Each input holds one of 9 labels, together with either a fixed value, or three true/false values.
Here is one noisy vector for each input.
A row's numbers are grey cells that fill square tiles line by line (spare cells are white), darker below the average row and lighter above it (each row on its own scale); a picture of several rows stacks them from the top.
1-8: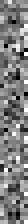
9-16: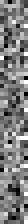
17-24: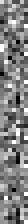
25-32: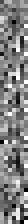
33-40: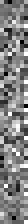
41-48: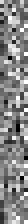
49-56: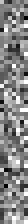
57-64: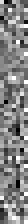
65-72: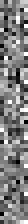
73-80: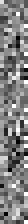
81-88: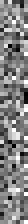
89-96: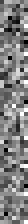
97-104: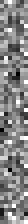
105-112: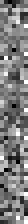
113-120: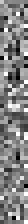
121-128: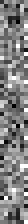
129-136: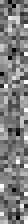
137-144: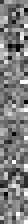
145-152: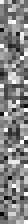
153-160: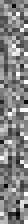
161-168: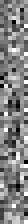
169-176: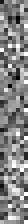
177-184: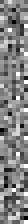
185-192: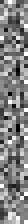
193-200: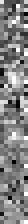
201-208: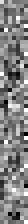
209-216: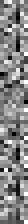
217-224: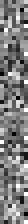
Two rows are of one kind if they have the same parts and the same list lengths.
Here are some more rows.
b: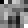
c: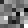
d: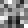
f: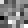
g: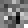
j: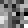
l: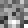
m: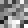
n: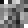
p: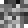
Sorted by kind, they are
b, c, d, g, j, n
f, l, m, p

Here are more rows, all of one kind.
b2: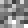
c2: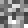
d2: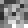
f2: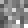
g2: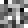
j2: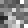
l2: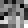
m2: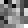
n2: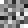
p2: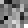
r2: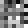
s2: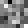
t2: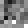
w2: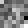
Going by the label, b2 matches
c2, d2, f2 and j2.
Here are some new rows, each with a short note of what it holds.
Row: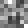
one of 9 labels
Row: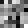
one of 9 labels
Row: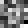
one of 9 labels and three true/false values
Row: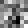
one of 9 labels
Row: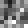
one of 9 labels and three true/false values
